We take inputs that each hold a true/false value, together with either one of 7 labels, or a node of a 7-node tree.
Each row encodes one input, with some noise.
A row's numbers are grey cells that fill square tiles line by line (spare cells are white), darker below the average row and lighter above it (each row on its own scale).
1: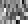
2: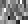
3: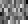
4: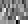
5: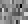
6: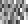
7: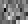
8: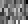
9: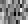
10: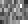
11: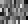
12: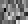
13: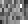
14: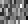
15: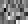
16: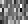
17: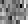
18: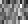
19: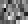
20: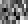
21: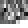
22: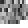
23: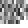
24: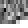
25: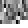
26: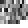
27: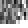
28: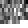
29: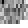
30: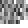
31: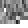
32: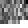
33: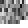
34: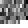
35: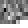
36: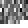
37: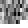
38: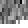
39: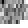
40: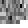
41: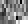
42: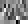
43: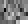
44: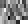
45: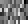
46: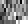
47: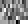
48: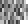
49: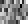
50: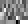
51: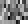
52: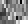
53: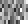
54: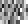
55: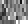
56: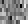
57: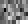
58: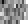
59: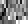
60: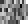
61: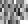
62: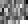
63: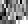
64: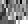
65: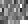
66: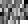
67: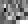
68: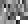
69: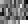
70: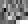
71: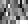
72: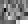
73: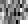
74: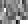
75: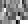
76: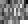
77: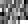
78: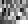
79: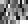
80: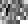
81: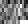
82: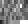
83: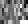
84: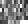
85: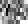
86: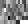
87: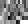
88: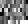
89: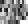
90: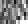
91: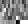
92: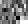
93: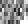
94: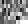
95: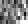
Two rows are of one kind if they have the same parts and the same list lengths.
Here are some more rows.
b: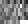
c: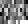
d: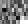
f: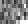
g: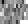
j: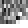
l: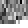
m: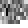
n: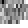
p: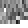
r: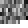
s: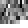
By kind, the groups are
b, c, p, r
d, f, g, j, l, m, n, s

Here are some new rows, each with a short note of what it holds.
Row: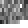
a node of a 7-node tree and a true/false value
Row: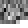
one of 7 labels and a true/false value
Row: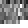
a node of a 7-node tree and a true/false value
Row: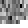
one of 7 labels and a true/false value
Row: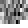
one of 7 labels and a true/false value
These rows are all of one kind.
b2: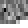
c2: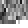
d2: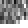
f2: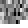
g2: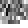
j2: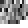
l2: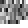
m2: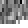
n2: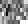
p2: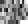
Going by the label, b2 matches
j2, l2 and p2.
